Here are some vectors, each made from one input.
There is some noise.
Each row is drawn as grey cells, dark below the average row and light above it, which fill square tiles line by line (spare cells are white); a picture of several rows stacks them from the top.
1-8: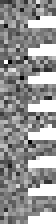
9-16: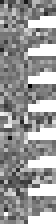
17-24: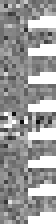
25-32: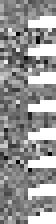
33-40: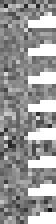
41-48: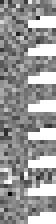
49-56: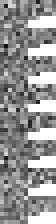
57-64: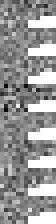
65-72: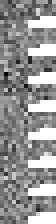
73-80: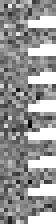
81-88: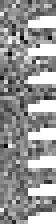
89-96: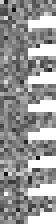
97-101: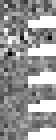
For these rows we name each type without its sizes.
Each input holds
a list of items, each a point on a line and a true/false value.
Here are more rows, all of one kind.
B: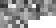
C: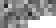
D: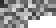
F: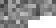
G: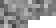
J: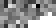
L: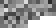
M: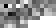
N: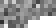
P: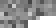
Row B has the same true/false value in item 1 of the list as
D, F, G and N.
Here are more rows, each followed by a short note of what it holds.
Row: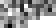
the empty list
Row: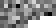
a list of two items
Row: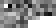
a list of two items
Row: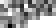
the empty list
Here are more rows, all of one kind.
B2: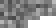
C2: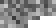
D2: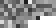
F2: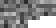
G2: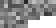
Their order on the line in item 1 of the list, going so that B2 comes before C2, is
F2, G2, B2, C2, D2.
